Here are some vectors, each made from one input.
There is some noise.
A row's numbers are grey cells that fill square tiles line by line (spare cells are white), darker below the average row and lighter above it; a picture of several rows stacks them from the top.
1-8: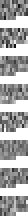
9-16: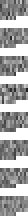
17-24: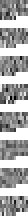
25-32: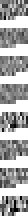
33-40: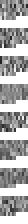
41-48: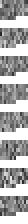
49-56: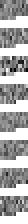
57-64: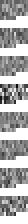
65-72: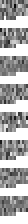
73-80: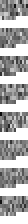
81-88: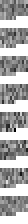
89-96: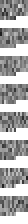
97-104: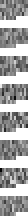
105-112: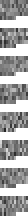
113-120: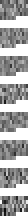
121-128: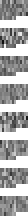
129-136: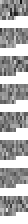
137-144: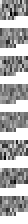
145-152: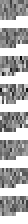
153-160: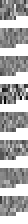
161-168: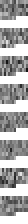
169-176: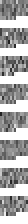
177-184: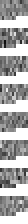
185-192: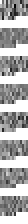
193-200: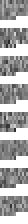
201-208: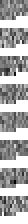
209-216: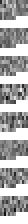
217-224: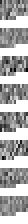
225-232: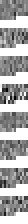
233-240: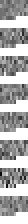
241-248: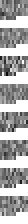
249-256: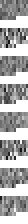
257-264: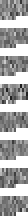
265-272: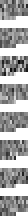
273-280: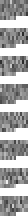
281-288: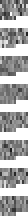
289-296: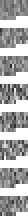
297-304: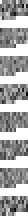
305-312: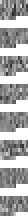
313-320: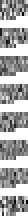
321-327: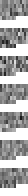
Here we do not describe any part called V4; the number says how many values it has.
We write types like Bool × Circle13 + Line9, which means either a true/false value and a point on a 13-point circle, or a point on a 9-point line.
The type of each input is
Bool × Label6 + Line7 + V4.
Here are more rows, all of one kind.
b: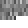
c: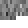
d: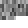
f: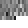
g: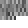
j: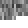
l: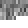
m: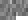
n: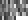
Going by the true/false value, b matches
d, m and n.
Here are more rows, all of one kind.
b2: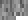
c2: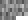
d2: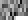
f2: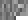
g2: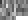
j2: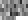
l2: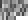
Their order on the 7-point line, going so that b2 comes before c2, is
b2, f2, l2, j2, c2, d2, g2.
